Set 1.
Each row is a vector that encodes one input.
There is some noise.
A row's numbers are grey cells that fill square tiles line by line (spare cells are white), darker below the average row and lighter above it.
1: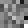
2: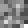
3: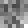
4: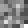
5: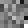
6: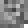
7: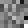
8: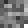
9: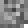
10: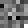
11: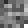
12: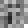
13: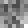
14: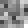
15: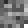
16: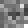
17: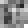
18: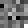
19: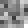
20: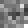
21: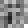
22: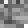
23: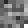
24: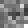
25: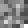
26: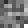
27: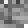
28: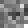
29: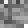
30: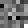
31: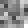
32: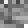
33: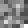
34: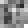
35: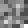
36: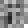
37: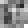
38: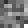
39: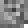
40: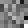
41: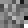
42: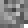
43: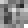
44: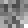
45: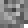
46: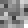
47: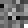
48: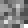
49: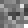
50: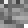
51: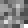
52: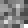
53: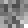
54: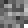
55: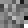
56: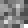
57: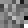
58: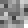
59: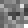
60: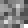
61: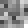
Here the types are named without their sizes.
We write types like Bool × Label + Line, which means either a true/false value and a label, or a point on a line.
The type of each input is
Circle.
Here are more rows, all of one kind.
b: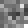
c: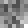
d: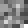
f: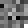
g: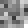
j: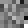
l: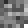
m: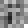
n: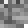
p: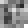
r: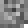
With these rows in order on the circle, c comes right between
g and n.
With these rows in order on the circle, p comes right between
j and m.
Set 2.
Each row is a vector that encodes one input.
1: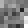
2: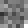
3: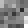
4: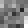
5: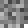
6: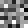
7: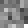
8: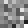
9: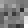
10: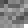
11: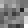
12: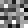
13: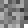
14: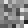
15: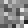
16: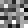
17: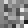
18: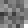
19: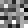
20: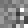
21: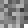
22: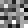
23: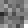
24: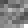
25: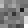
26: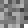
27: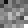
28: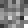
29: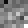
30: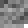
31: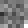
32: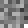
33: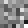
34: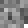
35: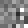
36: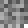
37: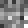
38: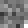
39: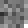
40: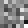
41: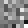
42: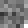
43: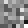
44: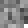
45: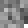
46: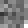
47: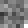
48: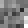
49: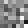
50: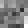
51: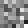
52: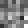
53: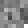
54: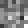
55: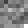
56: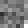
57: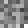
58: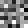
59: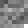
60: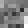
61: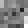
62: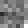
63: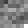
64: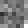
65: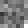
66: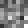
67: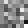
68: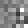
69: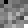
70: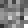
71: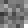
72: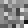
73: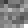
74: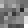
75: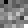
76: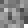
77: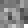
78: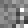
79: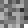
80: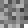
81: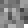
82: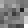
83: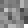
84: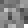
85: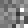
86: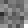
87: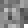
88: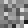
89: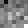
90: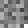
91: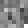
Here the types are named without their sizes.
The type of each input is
Tree + Unit.
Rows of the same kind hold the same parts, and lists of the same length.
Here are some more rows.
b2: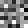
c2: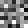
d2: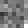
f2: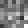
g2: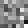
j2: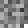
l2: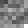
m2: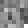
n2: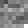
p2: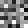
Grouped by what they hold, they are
b2, c2, p2
d2, f2, g2, j2, l2, m2, n2

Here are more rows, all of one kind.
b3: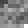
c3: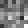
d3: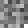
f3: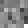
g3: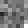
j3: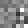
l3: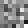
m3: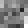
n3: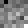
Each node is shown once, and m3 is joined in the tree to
g3.
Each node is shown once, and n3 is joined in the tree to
b3 and c3.
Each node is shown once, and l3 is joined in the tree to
j3.
